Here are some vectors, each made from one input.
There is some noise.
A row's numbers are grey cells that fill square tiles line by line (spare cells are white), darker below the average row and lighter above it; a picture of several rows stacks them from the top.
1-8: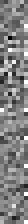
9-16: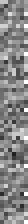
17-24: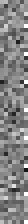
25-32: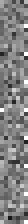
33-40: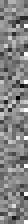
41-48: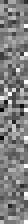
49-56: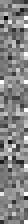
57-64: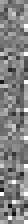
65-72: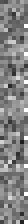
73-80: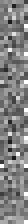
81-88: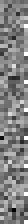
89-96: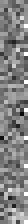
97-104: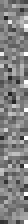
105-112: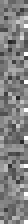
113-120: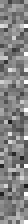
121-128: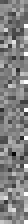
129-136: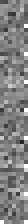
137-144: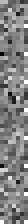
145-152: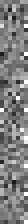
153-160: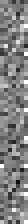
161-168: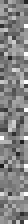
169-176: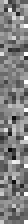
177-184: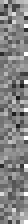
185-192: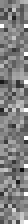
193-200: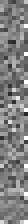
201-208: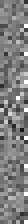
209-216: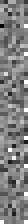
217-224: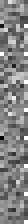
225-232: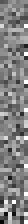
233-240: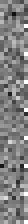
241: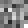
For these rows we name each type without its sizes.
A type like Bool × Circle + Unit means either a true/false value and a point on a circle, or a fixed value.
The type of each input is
List(Circle).
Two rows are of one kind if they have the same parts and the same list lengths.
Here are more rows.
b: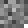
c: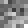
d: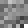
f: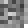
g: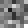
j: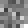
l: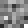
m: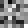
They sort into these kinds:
b, d, l
c, f, g, j
m

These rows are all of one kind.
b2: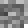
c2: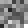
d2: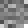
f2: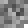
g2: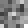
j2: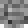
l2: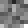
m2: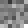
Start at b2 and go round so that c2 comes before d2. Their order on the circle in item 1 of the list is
b2, c2, d2, j2, m2, l2, g2, f2.
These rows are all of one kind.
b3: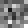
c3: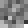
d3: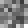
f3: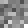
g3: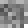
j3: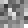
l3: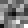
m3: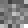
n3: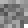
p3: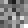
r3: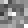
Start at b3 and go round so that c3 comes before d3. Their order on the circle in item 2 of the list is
b3, m3, f3, j3, r3, c3, g3, n3, l3, p3, d3.
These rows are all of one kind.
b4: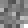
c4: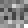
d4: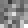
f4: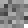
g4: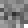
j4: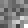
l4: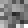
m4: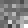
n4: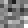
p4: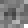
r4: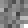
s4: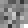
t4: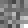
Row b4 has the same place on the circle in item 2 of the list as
l4, n4 and r4.
